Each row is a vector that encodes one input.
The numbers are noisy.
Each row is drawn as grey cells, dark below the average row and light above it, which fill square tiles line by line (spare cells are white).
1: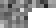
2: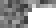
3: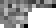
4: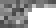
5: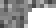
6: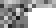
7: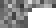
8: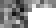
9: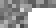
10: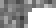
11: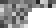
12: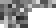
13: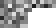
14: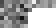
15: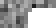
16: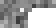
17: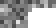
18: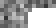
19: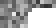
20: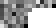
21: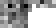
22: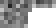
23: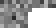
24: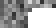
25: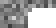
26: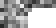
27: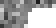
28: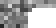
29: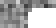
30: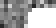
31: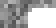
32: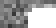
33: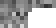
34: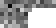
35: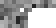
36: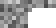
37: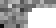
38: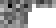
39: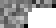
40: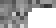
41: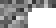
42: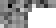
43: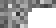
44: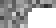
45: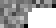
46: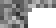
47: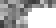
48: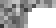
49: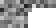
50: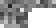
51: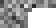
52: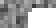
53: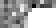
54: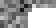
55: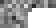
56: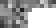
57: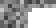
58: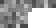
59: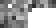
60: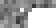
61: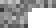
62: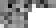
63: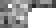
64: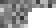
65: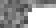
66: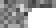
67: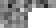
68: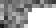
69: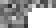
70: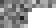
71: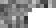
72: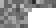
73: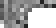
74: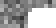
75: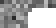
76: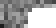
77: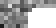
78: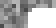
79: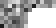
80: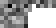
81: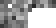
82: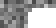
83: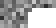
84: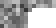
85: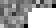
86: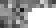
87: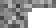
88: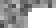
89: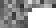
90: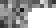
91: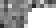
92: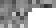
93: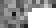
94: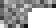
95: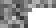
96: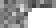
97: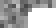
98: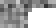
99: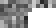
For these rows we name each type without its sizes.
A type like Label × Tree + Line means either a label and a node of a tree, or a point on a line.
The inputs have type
Bool × Bool × Bool × Label.
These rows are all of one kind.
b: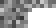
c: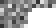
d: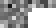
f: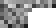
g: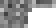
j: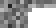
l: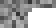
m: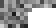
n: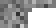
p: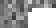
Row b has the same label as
c, l and n.
